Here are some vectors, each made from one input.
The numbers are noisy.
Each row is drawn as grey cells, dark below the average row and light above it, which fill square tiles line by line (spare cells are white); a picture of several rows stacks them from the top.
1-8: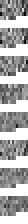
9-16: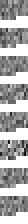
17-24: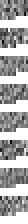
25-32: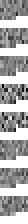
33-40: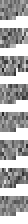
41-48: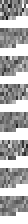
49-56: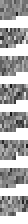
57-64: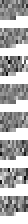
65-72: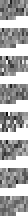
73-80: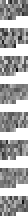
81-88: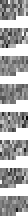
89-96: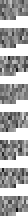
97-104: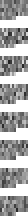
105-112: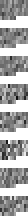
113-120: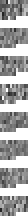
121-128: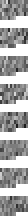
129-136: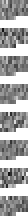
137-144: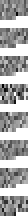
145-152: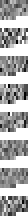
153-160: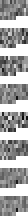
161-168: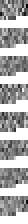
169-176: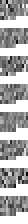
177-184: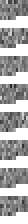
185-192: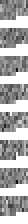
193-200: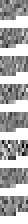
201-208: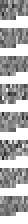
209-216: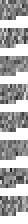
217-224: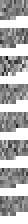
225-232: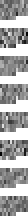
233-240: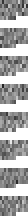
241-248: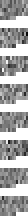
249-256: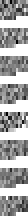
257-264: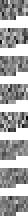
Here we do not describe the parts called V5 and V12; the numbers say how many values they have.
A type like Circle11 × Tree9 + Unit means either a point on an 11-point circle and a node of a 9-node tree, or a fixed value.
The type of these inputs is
List2(Line7) + V5 × V12.
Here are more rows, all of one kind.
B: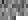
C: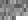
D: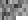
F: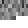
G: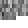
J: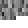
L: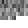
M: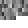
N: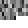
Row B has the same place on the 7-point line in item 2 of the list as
D, J and L.
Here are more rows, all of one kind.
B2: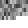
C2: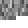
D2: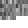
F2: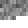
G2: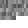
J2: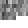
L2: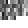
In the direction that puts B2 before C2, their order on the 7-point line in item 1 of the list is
F2, B2, G2, J2, C2, L2, D2.
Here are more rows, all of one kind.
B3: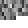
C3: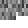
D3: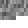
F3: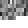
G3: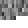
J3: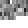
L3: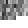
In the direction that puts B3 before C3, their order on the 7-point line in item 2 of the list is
J3, B3, L3, D3, F3, G3, C3.
